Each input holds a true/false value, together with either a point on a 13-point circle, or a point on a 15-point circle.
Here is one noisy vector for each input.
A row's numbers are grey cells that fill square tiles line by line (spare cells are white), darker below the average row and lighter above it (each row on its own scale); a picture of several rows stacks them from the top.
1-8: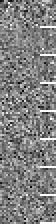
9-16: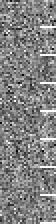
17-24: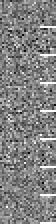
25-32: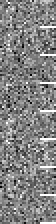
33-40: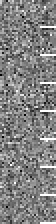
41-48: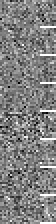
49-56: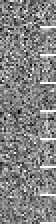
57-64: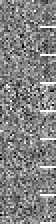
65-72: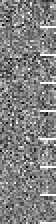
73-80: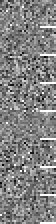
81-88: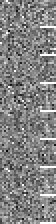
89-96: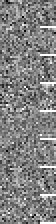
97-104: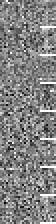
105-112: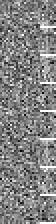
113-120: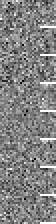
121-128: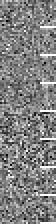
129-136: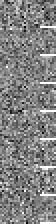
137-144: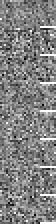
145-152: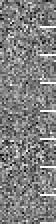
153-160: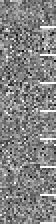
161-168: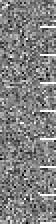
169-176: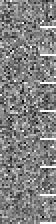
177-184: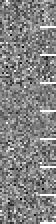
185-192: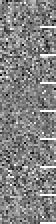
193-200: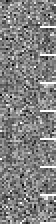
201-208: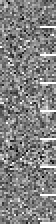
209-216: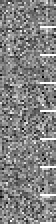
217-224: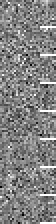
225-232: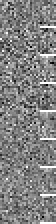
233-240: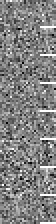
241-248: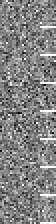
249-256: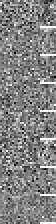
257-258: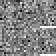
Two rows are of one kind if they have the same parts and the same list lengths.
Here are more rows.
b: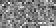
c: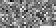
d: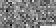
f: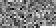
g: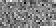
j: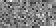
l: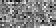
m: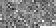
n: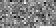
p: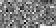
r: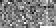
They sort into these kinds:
b, g, j, r
c, d, f, l, m, n, p

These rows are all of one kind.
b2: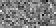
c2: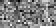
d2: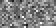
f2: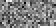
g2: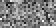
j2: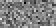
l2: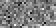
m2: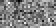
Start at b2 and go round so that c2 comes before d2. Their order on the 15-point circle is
b2, g2, l2, c2, m2, d2, f2, j2.
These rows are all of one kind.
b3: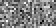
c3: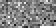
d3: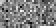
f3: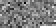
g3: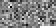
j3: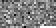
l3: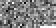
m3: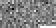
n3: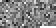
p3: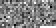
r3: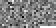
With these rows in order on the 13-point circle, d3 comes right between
c3 and m3.
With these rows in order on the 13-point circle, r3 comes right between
b3 and m3.
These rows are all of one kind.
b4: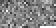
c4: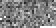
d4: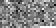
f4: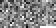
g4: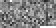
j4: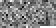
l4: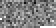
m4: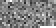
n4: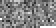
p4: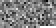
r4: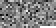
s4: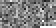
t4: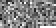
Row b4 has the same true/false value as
d4, f4 and t4.
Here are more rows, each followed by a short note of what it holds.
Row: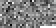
a point on a 13-point circle and a true/false value
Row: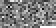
a point on a 15-point circle and a true/false value
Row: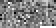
a point on a 15-point circle and a true/false value
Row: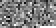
a point on a 15-point circle and a true/false value
